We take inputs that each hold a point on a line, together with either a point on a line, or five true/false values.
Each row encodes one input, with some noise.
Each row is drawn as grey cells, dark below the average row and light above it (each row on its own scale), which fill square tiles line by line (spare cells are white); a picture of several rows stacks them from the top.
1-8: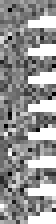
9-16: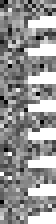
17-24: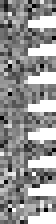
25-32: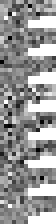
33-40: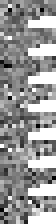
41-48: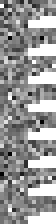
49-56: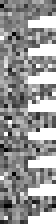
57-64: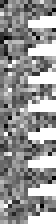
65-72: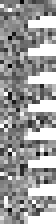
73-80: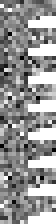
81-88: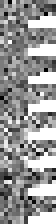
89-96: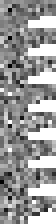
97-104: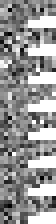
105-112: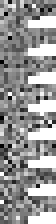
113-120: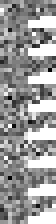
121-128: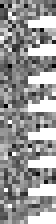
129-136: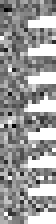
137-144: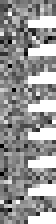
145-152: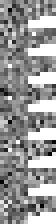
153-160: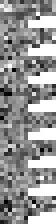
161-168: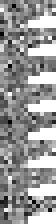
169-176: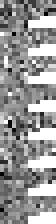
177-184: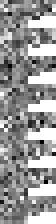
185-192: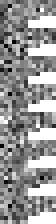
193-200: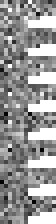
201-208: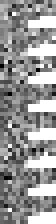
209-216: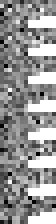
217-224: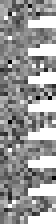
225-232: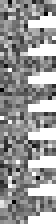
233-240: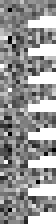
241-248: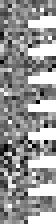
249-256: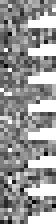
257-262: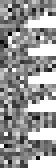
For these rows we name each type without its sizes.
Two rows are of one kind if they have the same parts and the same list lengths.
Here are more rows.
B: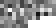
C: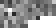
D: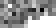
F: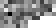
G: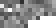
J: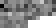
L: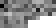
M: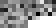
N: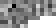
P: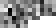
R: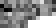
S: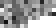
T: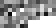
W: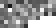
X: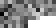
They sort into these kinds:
B, M, T
C, D, F, G, J, L, N, P, R, S, W, X

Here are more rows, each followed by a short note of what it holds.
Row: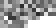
a point on each of two lines
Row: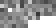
a point on each of two lines
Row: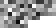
a point on each of two lines
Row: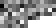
a point on each of two lines
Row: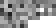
a point on each of two lines
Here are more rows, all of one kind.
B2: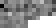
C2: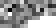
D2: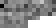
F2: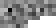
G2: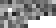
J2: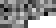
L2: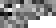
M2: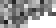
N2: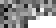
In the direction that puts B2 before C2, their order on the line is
D2, B2, J2, N2, L2, G2, M2, F2, C2.
